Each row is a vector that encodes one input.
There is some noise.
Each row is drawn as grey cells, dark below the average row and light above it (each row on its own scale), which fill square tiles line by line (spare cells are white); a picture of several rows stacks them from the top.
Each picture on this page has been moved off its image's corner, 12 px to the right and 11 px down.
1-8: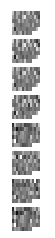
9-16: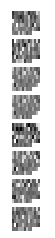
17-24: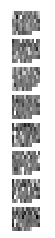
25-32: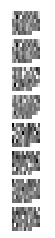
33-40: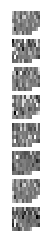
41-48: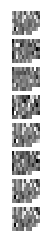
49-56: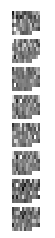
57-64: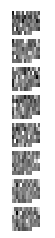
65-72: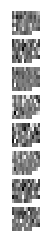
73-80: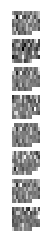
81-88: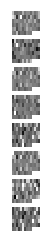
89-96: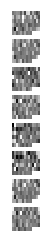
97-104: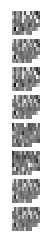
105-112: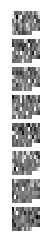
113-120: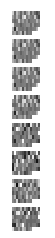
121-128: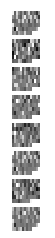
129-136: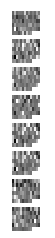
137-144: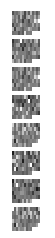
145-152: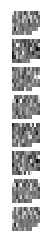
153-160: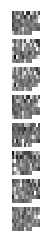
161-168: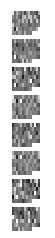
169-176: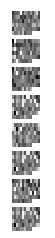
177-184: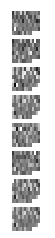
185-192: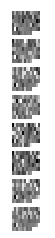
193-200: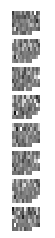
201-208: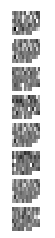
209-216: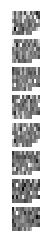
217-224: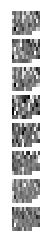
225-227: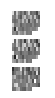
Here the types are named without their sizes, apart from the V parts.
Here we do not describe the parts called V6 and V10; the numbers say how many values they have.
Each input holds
either a fixed value, or a node of a tree and a true/false value, or a value of V6 and a value of V10.
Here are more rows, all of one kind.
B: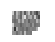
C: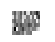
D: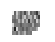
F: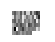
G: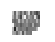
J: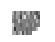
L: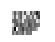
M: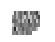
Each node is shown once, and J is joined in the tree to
G.
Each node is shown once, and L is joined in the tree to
B and C.
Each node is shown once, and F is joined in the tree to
C.
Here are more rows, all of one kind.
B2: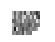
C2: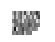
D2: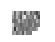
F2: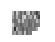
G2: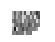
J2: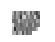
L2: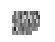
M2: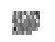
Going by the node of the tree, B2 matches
C2 and G2.
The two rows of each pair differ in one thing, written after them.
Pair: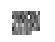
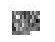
the value of V10
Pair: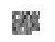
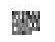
the value of V10
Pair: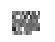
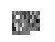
the value of V10
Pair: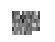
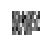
the value of V6
